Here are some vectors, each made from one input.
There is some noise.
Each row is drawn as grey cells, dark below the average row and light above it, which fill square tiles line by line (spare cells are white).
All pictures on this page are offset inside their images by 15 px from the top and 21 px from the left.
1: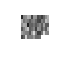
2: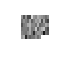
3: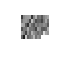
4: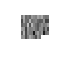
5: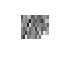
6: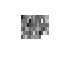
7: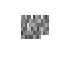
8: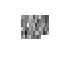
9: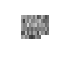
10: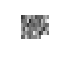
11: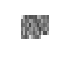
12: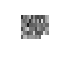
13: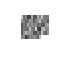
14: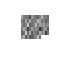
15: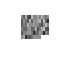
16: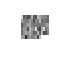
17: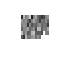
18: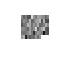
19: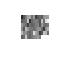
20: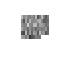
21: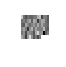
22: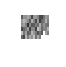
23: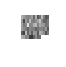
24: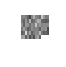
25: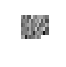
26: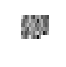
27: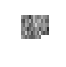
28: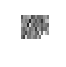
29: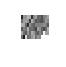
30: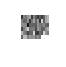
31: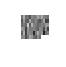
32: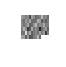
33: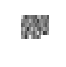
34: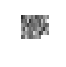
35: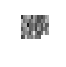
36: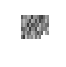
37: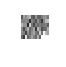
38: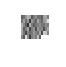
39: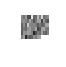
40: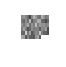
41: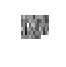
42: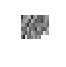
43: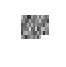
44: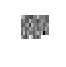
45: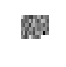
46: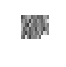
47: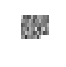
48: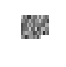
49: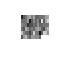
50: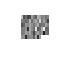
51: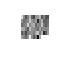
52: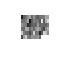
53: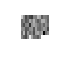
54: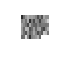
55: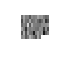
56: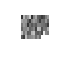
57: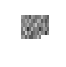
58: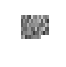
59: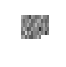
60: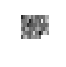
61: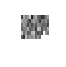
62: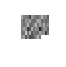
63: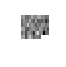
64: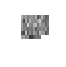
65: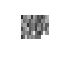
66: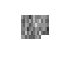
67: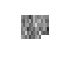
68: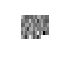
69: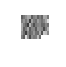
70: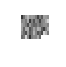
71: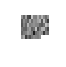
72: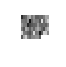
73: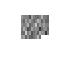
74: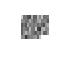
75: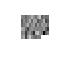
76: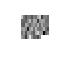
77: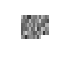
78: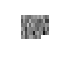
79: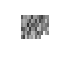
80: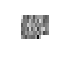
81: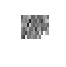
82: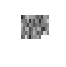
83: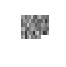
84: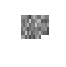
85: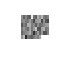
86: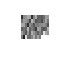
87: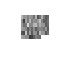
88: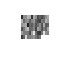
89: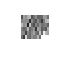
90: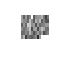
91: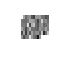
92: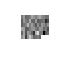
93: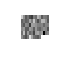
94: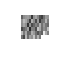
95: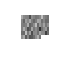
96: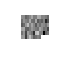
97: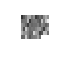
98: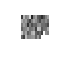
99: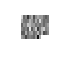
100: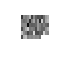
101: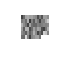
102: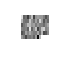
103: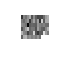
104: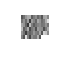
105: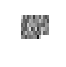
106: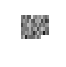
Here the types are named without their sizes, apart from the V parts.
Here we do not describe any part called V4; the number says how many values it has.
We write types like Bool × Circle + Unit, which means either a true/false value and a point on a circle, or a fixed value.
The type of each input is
(Bool × Bool × Bool + Unit) × V4 + Circle.
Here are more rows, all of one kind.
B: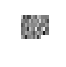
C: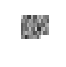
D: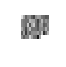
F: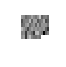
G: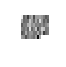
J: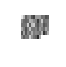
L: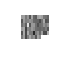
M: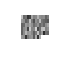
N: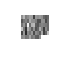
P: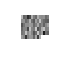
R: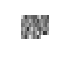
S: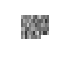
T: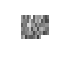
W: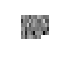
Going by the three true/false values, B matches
G, M and P.
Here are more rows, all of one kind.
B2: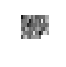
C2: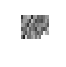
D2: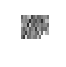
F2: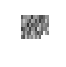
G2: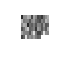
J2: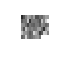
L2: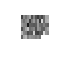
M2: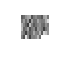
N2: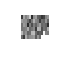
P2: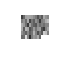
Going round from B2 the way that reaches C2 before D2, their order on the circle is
B2, L2, G2, N2, F2, C2, D2, M2, P2, J2.
